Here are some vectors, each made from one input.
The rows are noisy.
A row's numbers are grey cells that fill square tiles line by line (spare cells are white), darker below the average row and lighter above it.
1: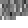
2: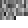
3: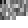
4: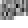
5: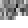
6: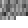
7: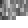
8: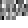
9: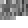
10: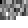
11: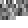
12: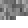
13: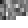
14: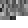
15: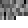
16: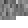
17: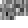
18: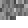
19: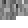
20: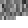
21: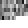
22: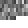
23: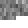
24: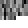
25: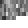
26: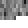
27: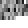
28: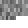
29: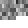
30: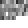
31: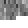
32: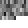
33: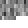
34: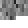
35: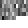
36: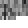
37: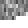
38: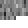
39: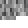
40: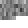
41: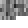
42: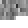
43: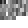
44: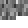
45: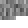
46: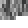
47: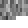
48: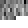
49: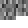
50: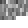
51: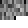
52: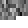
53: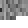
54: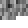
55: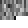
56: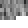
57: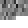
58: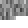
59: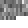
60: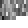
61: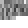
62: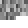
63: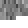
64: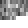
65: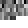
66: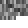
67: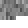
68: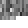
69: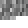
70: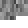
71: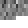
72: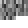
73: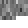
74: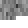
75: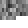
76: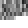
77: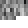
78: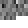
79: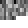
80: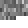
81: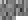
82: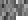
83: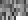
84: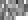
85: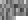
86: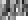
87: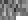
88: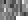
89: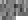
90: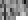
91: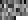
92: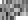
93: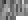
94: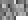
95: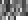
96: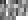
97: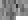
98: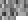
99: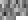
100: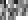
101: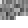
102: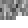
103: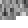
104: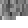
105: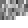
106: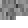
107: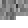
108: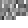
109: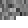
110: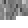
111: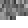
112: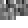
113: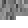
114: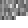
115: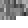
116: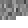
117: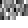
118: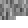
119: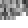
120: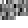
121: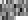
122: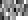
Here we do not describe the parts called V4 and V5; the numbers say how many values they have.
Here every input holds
a true/false value and a value of V4, together with either a point on a 6-point line, or a value of V5.
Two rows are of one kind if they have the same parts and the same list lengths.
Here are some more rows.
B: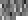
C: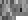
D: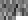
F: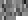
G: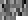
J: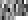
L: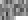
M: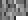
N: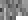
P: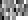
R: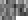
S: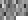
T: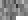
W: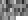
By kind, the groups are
B, N, S, T
C, D, F, G, J, L, M, P, R, W

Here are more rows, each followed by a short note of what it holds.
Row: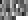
a true/false value, a value of V4 and a value of V5
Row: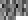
a point on a 6-point line, a true/false value and a value of V4
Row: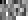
a true/false value, a value of V4 and a value of V5
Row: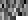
a true/false value, a value of V4 and a value of V5
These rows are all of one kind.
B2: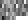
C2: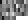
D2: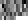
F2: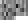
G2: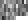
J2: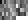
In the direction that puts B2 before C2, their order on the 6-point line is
G2, B2, F2, C2, D2, J2.
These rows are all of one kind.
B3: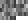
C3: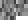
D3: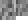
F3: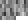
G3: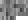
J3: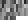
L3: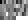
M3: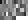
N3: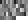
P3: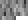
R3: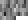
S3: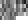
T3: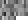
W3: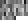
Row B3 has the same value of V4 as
C3, G3 and J3.
